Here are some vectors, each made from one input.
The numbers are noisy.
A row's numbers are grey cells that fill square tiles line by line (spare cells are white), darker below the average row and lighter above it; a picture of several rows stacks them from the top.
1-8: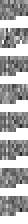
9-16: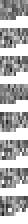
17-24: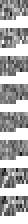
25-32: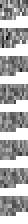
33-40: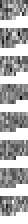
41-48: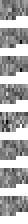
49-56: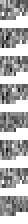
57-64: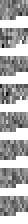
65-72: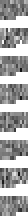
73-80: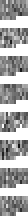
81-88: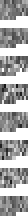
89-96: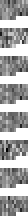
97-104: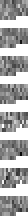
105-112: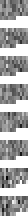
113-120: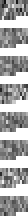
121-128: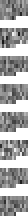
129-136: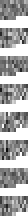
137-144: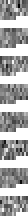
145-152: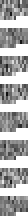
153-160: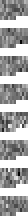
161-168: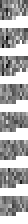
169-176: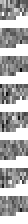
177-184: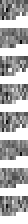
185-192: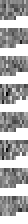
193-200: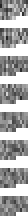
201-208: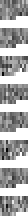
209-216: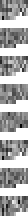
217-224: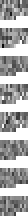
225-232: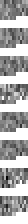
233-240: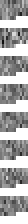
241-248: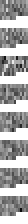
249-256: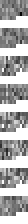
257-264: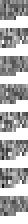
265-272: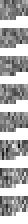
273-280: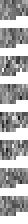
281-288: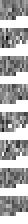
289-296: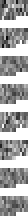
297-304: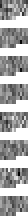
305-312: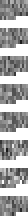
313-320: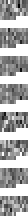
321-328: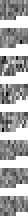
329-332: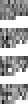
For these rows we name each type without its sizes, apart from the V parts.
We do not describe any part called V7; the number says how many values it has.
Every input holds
either a point on a line, a true/false value and a value of V7, or a list of points on a circle.
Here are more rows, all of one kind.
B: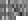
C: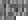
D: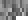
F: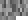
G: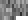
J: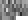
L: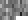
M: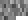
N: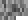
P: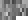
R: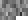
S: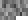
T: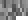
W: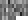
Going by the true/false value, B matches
G, J, L and W.
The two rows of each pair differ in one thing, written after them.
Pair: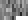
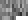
the place on the line
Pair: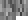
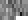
the true/false value
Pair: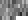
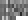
the value of V7
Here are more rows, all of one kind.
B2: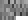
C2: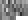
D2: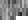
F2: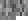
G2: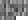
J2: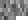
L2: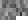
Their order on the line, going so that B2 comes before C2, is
G2, F2, L2, J2, D2, B2, C2.
